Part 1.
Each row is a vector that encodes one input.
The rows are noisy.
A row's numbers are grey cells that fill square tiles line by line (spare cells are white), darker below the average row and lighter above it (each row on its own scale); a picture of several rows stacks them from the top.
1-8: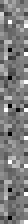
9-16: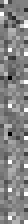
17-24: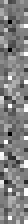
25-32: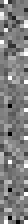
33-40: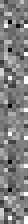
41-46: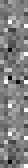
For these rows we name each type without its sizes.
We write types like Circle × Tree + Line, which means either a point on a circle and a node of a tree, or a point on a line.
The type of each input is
Line.
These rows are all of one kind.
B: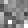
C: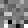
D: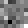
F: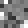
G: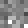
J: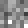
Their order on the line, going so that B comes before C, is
G, J, B, F, D, C.
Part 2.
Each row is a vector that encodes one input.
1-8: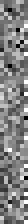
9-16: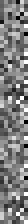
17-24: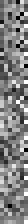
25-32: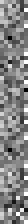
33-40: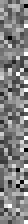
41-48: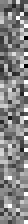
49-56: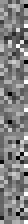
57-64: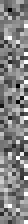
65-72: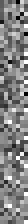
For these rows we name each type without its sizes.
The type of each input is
Bool × Bool × Bool.
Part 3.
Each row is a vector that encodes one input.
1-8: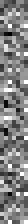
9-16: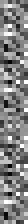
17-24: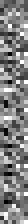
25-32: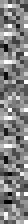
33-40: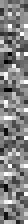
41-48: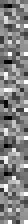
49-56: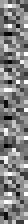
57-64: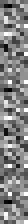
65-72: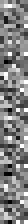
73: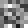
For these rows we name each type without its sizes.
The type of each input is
Line.
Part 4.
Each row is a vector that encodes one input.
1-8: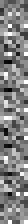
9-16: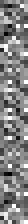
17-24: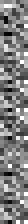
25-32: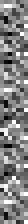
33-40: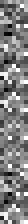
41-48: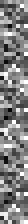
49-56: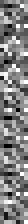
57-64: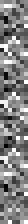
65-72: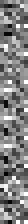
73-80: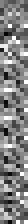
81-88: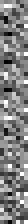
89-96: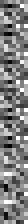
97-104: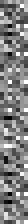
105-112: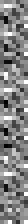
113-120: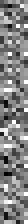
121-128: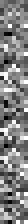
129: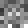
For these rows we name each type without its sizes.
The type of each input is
Line.
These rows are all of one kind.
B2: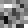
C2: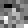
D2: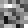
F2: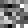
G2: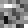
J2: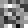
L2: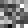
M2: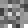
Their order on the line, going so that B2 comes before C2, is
B2, G2, D2, J2, M2, C2, F2, L2.
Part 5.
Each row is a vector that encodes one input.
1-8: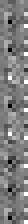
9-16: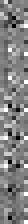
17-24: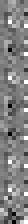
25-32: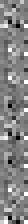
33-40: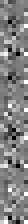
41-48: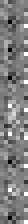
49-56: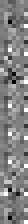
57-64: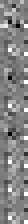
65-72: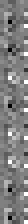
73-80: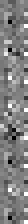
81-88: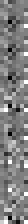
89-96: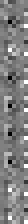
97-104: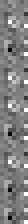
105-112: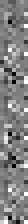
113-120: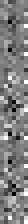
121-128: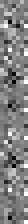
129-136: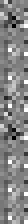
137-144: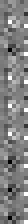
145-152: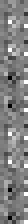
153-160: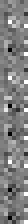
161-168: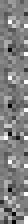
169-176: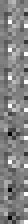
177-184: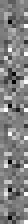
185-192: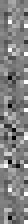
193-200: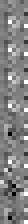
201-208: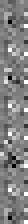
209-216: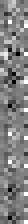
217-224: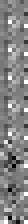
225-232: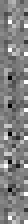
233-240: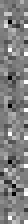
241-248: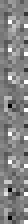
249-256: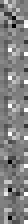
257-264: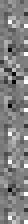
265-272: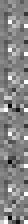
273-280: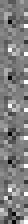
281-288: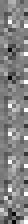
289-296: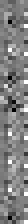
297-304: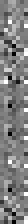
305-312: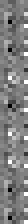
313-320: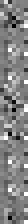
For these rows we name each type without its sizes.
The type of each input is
Line.
